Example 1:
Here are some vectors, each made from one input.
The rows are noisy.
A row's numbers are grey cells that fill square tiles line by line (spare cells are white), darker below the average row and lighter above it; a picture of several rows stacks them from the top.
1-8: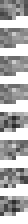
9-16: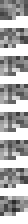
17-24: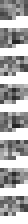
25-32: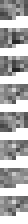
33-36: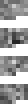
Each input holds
a point on a 7-point line.
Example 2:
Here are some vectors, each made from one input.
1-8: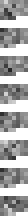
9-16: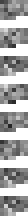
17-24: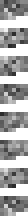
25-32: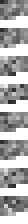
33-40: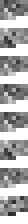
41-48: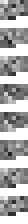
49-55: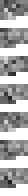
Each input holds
a point on an 11-point line.
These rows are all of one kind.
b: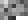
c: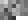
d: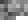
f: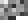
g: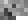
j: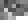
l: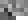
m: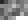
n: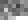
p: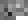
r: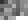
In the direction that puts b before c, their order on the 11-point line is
f, b, c, g, l, p, d, m, r, n, j.
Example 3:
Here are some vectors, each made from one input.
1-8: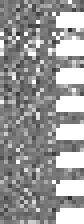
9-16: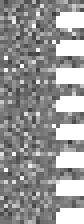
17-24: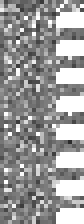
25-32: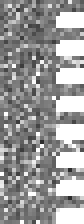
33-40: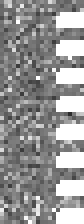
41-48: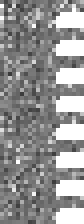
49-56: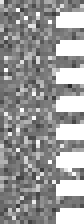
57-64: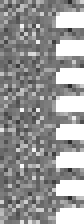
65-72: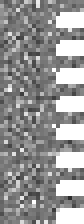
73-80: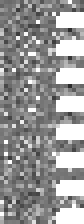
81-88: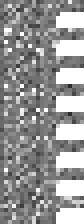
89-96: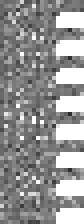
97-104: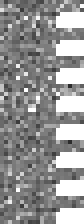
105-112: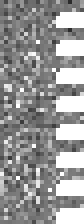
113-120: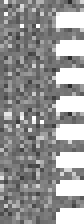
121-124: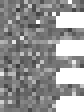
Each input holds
four true/false values.
